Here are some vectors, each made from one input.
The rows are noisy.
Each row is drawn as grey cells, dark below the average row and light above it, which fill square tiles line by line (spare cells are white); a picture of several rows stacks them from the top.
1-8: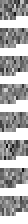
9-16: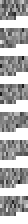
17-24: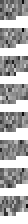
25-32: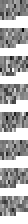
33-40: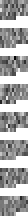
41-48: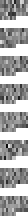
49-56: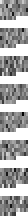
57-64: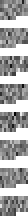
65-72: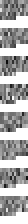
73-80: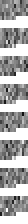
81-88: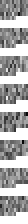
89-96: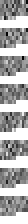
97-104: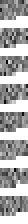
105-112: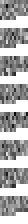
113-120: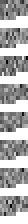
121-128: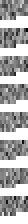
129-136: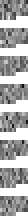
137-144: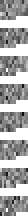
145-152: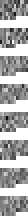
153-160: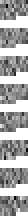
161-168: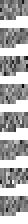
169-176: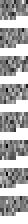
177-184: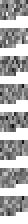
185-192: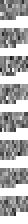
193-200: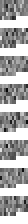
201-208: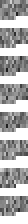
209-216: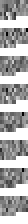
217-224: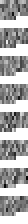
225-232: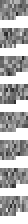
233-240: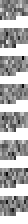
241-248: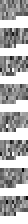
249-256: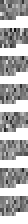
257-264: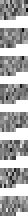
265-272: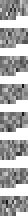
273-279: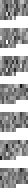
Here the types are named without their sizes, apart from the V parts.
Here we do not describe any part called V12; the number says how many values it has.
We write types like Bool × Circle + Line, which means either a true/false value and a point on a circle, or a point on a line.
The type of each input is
List(Line) + V12 × V12.
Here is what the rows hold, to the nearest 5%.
About 45% of them hold two values of V12. The rest are lists of points on a line.
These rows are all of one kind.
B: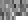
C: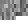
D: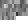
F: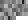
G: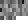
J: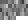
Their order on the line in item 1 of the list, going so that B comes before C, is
B, C, D, J, F, G.
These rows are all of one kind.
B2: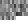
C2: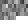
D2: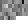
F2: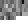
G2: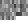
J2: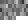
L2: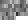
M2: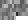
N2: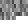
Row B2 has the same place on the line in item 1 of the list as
G2 and N2.
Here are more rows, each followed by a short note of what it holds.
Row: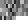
two values of V12
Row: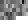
a list of two items
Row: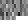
a list of two items
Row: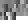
two values of V12
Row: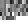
the empty list
